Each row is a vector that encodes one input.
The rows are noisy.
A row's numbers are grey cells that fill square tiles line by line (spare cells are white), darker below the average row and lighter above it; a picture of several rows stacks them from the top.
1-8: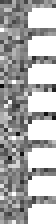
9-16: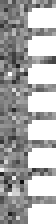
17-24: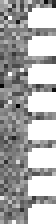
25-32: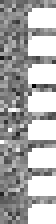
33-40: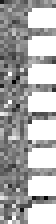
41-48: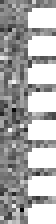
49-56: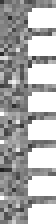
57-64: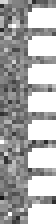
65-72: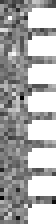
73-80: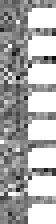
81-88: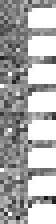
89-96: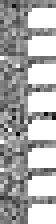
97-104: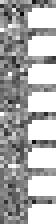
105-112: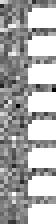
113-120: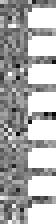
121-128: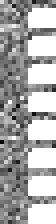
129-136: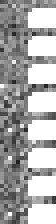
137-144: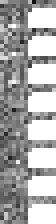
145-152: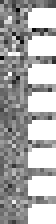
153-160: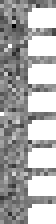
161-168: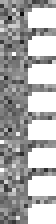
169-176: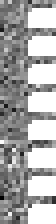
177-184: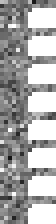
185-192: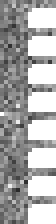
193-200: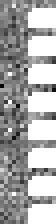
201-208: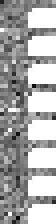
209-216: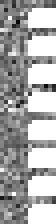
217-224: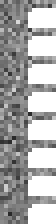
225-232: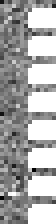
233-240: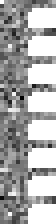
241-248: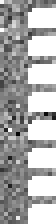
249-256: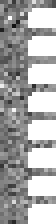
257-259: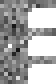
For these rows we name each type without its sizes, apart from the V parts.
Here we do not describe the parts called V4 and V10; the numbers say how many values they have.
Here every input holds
a point on a line, together with either a point on a circle, or a true/false value, a value of V4 and a value of V10.
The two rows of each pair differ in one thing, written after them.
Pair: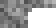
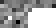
the place on the line
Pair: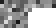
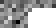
the value of V10
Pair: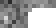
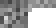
the value of V10
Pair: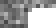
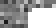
the value of V4
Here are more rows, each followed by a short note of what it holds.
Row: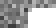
a point on a line, a true/false value, a value of V4 and a value of V10
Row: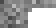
a point on a line, a true/false value, a value of V4 and a value of V10
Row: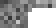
a point on a line, a true/false value, a value of V4 and a value of V10
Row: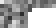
a point on a circle and a point on a line
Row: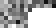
a point on a circle and a point on a line
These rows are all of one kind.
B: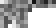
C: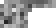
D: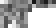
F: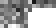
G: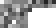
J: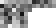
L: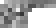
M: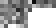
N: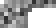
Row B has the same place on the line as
D, G and N.
